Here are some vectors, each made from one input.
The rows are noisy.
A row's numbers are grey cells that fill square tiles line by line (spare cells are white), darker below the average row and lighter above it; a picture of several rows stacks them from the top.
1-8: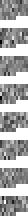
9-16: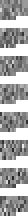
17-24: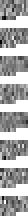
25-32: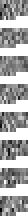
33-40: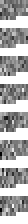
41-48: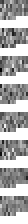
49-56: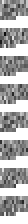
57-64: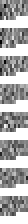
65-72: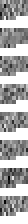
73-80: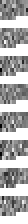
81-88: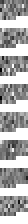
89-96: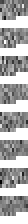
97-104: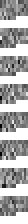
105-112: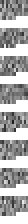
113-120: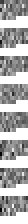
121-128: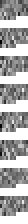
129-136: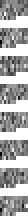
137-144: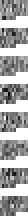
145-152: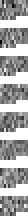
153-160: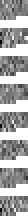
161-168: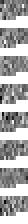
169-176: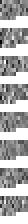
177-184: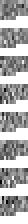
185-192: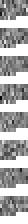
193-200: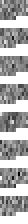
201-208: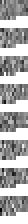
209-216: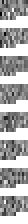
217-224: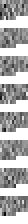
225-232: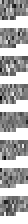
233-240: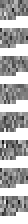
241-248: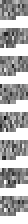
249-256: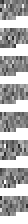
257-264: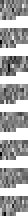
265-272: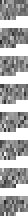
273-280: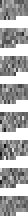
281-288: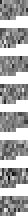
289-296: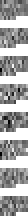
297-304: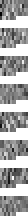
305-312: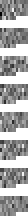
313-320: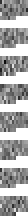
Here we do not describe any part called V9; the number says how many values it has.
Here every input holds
a node of a 10-node tree, together with either a point on a 7-point line, or a list of up to two values of V9.
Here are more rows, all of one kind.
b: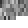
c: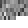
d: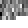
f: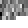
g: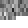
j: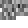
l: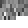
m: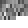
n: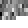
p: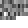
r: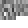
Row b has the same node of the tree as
c, l and m.
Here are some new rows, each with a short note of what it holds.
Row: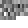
a node of a 10-node tree, together with a list of one item
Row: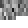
a node of a 10-node tree, together with a list of one item
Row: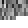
a point on a 7-point line and a node of a 10-node tree
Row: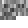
a node of a 10-node tree, together with the empty list
